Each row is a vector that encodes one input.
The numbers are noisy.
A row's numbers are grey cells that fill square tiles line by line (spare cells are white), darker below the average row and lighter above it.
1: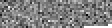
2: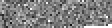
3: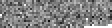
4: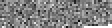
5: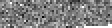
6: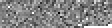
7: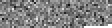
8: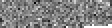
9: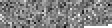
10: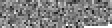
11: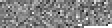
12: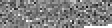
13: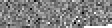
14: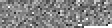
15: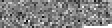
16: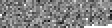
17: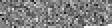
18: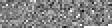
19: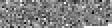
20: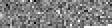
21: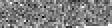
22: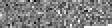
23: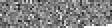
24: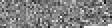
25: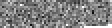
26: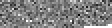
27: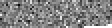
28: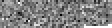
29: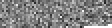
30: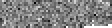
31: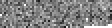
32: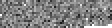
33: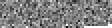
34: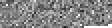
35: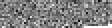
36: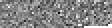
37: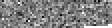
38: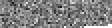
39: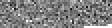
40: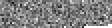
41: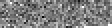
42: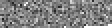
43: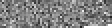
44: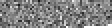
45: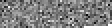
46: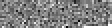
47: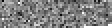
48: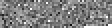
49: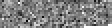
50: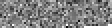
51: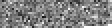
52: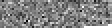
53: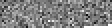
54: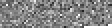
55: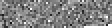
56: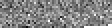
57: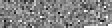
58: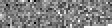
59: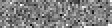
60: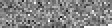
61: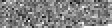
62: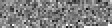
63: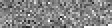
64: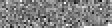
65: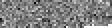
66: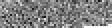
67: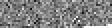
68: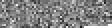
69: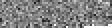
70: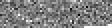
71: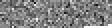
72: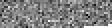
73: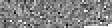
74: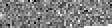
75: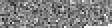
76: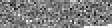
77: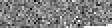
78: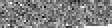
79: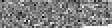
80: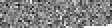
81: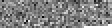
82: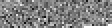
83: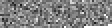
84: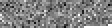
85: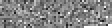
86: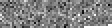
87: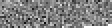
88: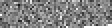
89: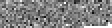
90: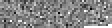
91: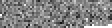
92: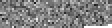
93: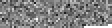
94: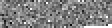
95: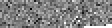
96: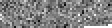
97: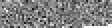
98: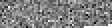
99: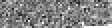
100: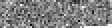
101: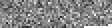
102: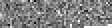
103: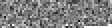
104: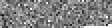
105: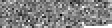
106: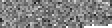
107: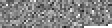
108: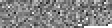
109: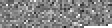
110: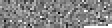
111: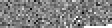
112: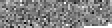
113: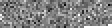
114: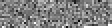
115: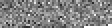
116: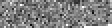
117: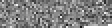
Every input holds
either a point on a 16-point circle, or a node of a 9-node tree.
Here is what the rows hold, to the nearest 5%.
About 70% of them hold a point on a 16-point circle. The rest hold a node of a 9-node tree.
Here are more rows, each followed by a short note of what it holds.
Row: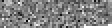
a node of a 9-node tree
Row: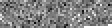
a point on a 16-point circle
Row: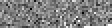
a point on a 16-point circle
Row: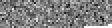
a point on a 16-point circle
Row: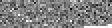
a point on a 16-point circle
